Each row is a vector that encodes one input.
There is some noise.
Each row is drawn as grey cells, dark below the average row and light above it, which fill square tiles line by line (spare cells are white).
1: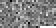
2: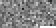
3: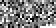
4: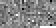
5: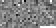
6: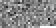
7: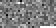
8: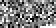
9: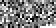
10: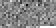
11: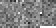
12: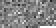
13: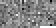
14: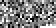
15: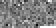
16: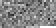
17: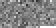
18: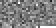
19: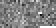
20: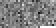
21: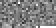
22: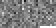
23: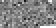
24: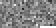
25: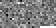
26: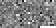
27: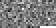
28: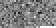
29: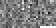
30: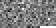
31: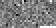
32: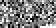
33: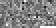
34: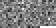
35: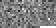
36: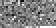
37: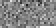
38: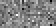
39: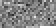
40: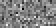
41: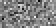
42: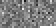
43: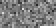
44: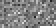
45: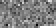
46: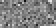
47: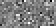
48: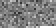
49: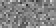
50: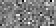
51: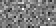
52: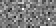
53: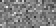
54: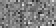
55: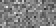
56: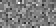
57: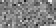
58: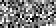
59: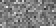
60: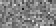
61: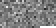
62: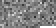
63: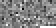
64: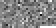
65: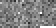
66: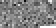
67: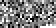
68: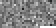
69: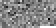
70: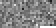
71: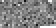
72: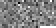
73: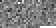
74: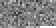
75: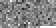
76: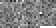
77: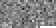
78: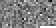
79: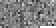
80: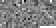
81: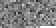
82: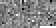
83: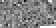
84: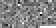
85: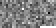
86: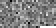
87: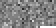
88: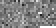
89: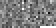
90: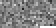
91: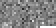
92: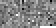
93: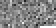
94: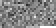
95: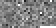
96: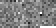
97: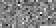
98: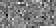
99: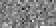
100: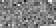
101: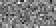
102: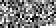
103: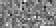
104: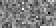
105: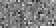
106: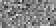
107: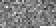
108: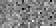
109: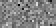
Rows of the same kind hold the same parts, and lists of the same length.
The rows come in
2 kinds.
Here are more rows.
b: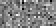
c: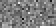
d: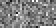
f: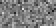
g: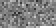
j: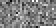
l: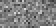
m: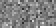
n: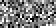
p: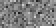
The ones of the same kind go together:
b, c, d, f, g, j, l, m, p
n

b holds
a node of a 10-node tree and three true/false values.
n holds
a fixed value.
